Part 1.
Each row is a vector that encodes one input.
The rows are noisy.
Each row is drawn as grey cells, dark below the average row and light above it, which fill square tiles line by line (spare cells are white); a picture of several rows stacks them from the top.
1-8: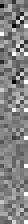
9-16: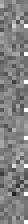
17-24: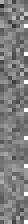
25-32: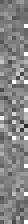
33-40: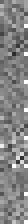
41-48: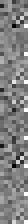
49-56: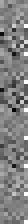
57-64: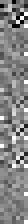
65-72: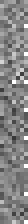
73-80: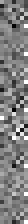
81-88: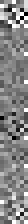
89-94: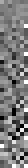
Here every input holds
a point on an 8-point circle.
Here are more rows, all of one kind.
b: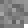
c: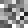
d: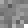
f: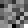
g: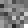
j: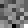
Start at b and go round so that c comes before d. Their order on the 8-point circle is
b, c, g, d, j, f.
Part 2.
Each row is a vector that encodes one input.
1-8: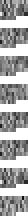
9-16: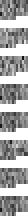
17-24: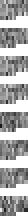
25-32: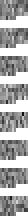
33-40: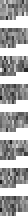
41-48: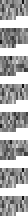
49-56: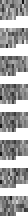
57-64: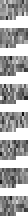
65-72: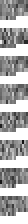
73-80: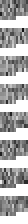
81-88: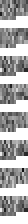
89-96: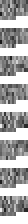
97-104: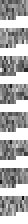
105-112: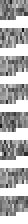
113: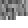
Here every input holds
a point on an 8-point line.
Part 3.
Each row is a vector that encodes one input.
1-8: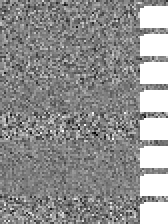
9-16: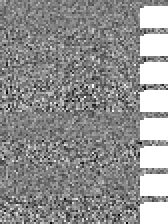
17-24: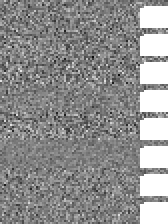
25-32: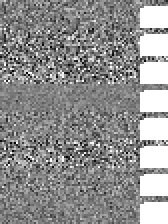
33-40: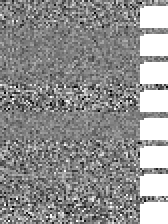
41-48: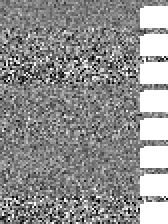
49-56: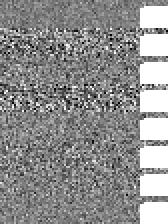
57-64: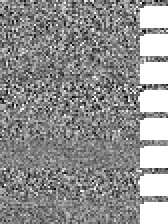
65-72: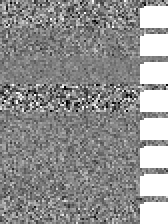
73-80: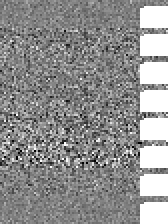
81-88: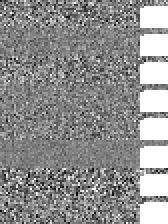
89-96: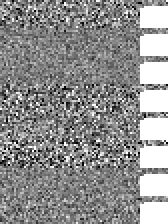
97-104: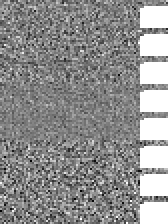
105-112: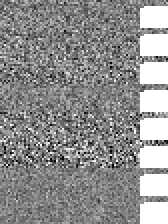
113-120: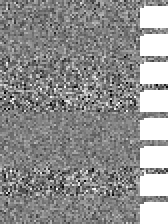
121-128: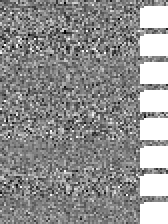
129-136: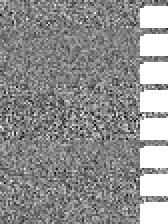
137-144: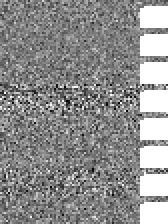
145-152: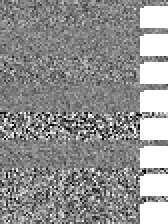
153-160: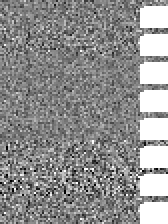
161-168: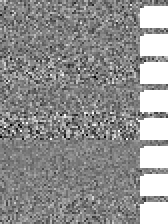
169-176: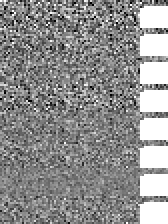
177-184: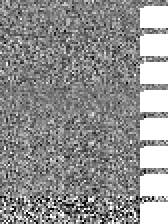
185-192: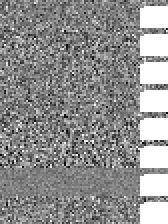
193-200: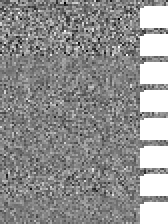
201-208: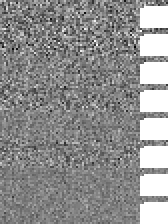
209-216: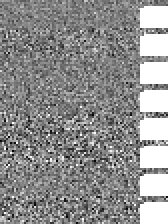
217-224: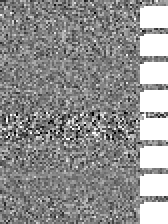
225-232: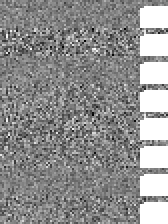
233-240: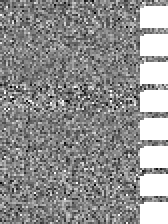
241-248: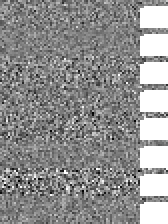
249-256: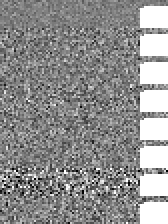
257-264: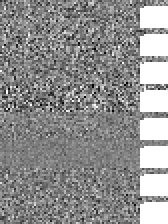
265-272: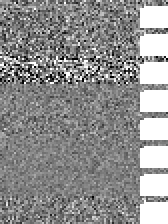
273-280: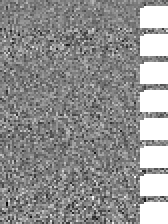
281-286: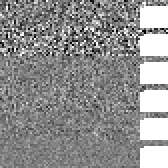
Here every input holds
a point on a 13-point line.
